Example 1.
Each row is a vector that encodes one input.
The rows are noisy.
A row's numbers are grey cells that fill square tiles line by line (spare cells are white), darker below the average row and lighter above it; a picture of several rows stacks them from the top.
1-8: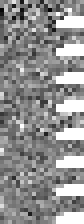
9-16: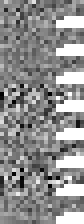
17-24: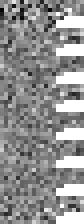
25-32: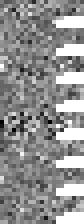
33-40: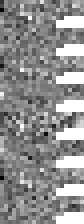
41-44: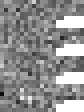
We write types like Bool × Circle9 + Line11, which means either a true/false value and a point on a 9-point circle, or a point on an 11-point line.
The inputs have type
List2(Line4).
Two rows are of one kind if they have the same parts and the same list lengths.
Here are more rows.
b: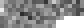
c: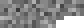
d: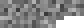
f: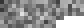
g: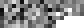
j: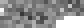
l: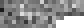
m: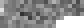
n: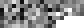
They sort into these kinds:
b, c, d, j, m
f, l
g, n

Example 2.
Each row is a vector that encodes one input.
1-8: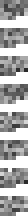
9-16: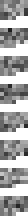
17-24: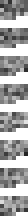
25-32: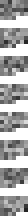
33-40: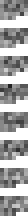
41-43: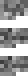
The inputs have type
Bool × Bool × Bool × Line3 × Line3.
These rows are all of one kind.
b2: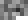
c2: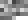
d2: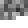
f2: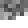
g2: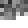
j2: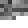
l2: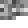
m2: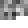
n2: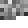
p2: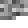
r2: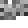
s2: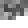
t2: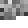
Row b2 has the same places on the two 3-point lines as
g2, j2, n2 and t2.
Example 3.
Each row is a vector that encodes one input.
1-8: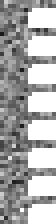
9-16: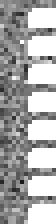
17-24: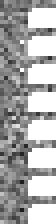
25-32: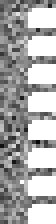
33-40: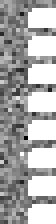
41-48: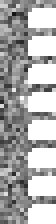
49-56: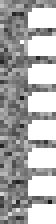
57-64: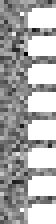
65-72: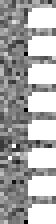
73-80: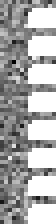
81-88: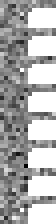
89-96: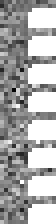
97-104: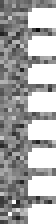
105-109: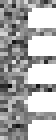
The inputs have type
Line5 × Line5 + Tree13.
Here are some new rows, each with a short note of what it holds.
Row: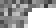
a node of a 13-node tree
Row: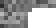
a node of a 13-node tree
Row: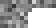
a node of a 13-node tree
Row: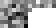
a point on each of two 5-point lines
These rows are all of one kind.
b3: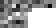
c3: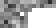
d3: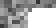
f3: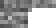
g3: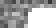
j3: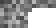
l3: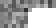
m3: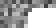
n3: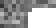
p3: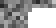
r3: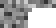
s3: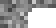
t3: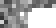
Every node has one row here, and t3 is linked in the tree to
c3.
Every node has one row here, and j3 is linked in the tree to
n3 and s3.
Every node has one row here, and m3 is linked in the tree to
g3.
